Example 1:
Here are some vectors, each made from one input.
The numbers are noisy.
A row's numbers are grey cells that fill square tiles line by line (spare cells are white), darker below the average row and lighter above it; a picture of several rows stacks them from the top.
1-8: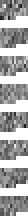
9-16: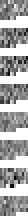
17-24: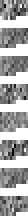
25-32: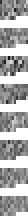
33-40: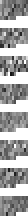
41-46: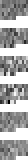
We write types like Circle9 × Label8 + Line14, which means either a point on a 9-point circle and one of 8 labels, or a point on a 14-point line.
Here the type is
Line4 + Line6.
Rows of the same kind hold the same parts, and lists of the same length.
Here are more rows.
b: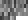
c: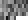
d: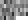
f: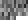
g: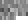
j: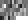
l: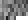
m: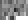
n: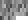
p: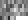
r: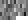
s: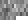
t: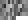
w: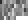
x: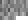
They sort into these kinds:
b, c, f, l, t
d, g, j, m, n, p, r, s, w, x

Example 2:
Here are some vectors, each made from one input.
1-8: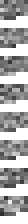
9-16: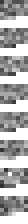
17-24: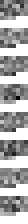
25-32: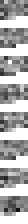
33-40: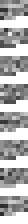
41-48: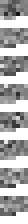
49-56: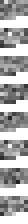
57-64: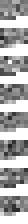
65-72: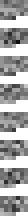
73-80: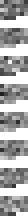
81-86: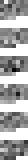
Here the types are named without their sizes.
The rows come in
2 kinds.
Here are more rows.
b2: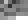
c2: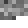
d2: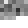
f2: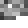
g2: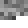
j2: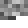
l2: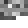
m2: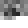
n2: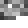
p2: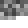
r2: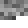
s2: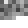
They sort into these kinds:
b2, d2, m2, p2, s2
c2, f2, g2, j2, l2, n2, r2

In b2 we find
a point on a line and three true/false values.
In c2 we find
a point on a line.
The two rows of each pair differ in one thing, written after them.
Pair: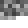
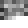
the place on the line
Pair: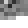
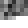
the place on the line
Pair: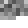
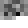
the place on the line
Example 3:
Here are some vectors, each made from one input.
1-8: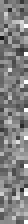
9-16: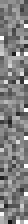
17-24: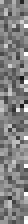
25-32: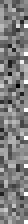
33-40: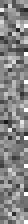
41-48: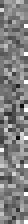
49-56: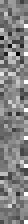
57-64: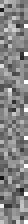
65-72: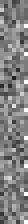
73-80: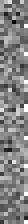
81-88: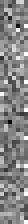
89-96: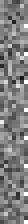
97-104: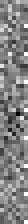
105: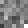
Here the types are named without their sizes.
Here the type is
(Bool × Bool × Bool × Bool + Unit) × Line.
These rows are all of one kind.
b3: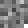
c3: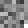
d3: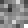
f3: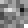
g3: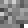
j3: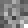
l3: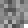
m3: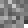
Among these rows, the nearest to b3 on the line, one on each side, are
g3 and m3.
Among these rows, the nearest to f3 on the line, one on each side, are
j3 and l3.
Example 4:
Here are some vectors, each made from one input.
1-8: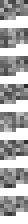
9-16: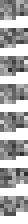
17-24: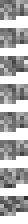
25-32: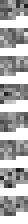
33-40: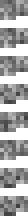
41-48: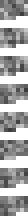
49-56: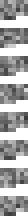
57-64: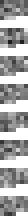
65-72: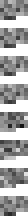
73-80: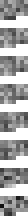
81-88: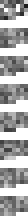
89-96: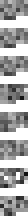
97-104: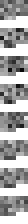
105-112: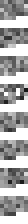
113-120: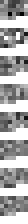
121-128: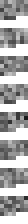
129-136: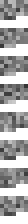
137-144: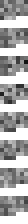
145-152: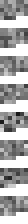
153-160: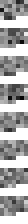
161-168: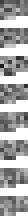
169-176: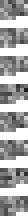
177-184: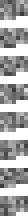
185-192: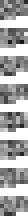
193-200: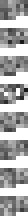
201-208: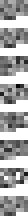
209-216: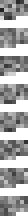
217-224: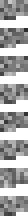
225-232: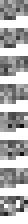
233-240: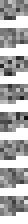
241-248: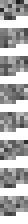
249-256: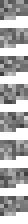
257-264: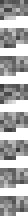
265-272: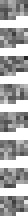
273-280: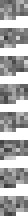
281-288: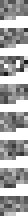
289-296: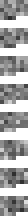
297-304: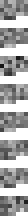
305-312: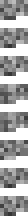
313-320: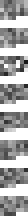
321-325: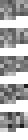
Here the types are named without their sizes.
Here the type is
List(Line).
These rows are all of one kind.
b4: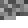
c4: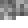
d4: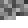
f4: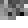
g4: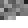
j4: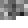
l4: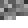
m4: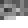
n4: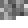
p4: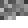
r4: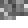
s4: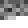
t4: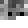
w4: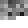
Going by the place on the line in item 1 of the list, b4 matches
d4, g4, l4 and p4.
